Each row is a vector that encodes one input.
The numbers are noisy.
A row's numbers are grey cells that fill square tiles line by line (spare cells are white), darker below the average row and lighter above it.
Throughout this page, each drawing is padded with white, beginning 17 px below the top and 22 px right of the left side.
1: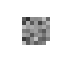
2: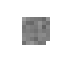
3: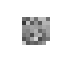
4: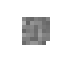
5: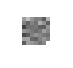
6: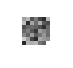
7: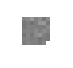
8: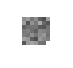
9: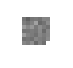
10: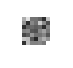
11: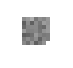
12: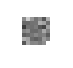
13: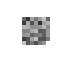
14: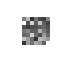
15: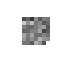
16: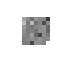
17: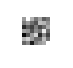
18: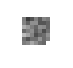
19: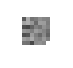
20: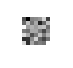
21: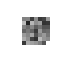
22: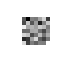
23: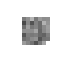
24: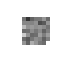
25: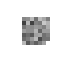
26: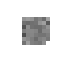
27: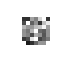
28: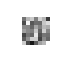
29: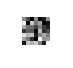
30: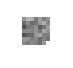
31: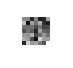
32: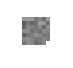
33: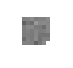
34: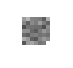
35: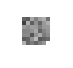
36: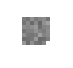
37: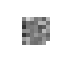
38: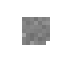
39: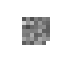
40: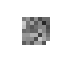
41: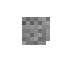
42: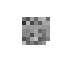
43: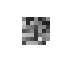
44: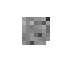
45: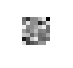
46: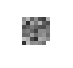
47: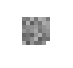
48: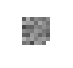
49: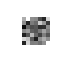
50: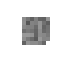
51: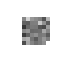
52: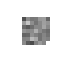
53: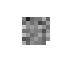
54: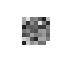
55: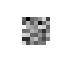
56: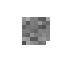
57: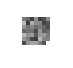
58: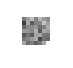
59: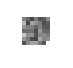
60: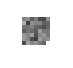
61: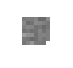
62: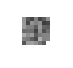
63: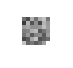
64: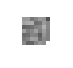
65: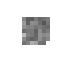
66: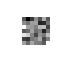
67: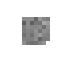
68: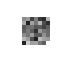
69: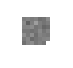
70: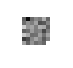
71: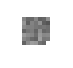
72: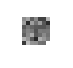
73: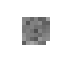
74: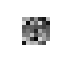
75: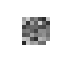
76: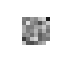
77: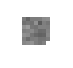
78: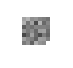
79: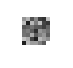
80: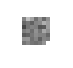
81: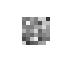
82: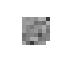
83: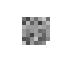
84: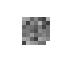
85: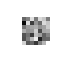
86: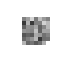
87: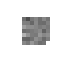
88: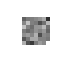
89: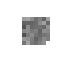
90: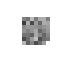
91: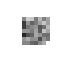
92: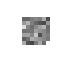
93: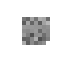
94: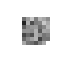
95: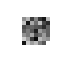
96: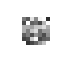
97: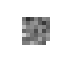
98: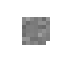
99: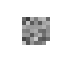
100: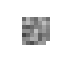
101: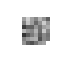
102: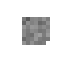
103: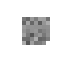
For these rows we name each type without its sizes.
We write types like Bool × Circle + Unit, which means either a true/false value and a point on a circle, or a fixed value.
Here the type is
(Bool × Bool × Bool × Bool + Unit) × Label + Tree.
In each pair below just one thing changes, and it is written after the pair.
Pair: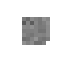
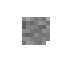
the label
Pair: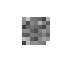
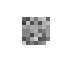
the label
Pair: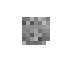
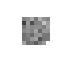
the label
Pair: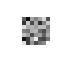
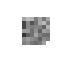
the label
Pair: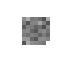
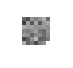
the label
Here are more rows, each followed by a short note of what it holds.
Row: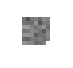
a label
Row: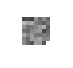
a node of a tree
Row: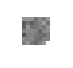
a label
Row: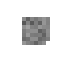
a label
